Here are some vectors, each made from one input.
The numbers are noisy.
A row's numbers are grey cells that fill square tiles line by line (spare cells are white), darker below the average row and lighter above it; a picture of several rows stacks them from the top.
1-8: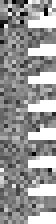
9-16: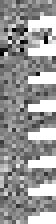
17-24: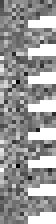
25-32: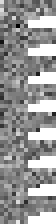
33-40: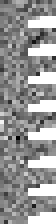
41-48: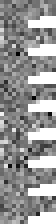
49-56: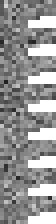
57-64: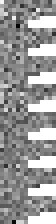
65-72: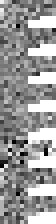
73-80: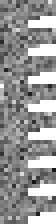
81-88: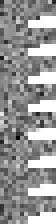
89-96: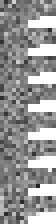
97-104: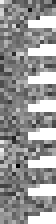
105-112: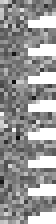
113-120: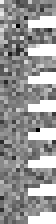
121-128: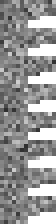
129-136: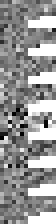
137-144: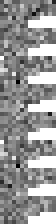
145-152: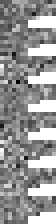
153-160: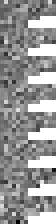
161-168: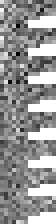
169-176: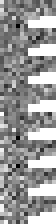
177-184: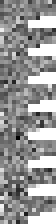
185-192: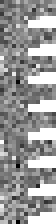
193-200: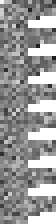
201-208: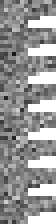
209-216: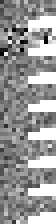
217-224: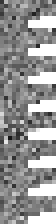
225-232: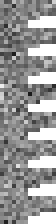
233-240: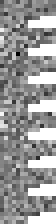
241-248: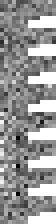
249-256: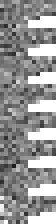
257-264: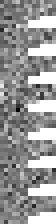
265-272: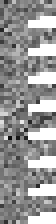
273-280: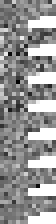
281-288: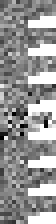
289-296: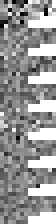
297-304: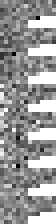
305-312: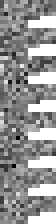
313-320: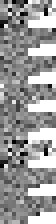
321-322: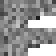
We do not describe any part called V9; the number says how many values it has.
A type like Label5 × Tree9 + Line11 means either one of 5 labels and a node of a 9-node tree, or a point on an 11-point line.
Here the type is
List3(Bool × V9).
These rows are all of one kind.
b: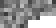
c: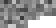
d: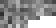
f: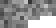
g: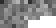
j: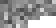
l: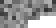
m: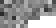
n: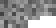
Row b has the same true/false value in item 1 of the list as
l and m.
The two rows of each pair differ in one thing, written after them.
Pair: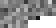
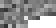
the true/false value in item 1 of the list
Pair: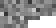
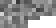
the value of V9 in item 1 of the list
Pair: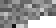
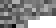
the value of V9 in item 1 of the list
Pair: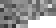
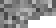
the true/false value in item 1 of the list
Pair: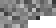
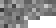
the true/false value in item 1 of the list
